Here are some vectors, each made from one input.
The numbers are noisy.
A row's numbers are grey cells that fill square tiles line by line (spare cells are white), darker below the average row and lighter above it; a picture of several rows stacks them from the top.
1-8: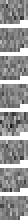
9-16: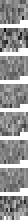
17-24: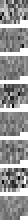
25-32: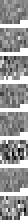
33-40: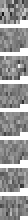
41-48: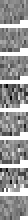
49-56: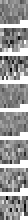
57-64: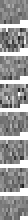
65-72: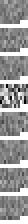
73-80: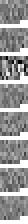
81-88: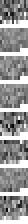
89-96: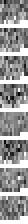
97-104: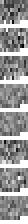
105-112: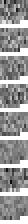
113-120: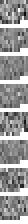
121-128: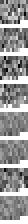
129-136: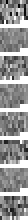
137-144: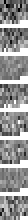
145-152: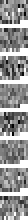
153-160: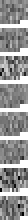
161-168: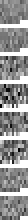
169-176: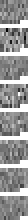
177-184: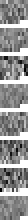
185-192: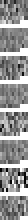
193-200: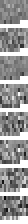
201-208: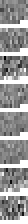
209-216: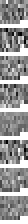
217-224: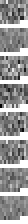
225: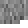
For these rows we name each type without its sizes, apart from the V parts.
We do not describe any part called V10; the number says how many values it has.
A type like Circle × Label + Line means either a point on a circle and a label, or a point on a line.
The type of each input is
Bool × V10 + Label × Label + Unit.
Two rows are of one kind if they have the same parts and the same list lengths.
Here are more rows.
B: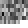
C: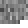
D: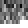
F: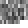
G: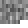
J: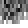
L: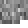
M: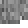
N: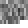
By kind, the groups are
B
C, F, G, L, M, N
D, J

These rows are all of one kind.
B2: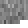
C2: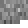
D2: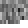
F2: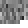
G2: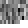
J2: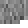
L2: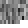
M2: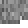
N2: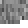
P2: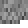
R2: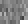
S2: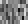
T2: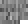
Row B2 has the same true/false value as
C2 and J2.
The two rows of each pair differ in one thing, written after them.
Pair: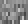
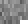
the value of V10
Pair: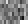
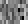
the true/false value
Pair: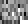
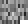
the value of V10
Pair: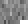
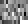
the true/false value
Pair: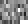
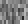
the true/false value
